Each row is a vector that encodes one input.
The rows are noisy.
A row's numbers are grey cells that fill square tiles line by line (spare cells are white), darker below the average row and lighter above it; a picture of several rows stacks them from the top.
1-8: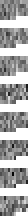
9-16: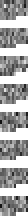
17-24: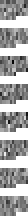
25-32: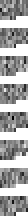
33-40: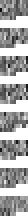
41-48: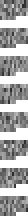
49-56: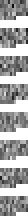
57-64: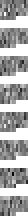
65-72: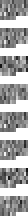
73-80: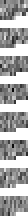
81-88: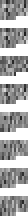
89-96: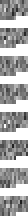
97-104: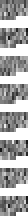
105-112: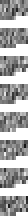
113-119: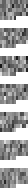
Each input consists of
either a point on a 7-point line and a true/false value, or a point on a 9-point line.
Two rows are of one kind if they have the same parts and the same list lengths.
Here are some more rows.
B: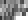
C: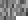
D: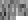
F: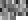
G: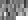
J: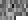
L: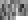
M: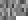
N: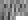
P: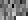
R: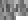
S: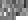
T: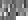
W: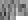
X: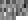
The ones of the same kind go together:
B, C, F, J, M, P, R
D, G, L, N, S, T, W, X

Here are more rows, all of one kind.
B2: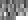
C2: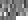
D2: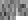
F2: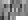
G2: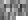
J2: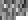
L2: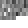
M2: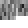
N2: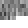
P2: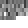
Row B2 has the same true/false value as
C2, J2, L2 and P2.
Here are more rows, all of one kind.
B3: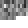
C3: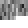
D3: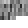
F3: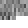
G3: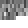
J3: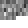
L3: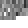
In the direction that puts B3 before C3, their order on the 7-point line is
J3, L3, D3, G3, F3, B3, C3.
